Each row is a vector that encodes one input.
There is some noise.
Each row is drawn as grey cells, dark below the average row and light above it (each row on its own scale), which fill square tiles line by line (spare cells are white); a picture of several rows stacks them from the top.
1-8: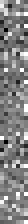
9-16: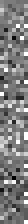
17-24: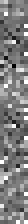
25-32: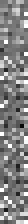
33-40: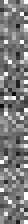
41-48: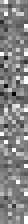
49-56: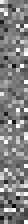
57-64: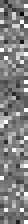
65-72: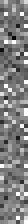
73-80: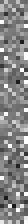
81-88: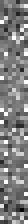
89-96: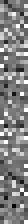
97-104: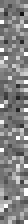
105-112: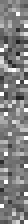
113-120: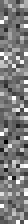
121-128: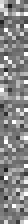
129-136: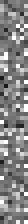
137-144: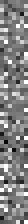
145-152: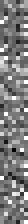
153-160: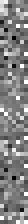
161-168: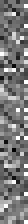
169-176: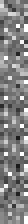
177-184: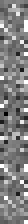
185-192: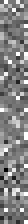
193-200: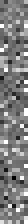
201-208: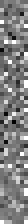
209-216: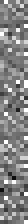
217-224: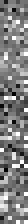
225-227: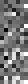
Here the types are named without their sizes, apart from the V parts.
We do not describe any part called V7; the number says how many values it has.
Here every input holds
either two values of V7, or a list of points on a circle.
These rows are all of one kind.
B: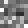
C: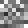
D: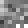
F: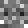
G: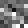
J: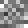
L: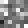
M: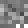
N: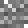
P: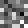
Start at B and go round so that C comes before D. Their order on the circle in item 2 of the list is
B, N, G, F, P, C, J, M, D, L.
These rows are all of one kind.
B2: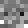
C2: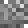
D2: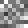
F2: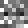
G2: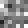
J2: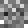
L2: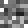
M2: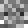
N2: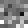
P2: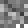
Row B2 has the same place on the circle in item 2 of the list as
G2, M2, N2 and P2.
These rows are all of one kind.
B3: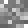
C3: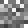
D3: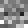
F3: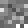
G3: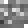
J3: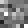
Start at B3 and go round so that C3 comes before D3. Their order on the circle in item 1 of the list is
B3, C3, D3, F3, J3, G3.
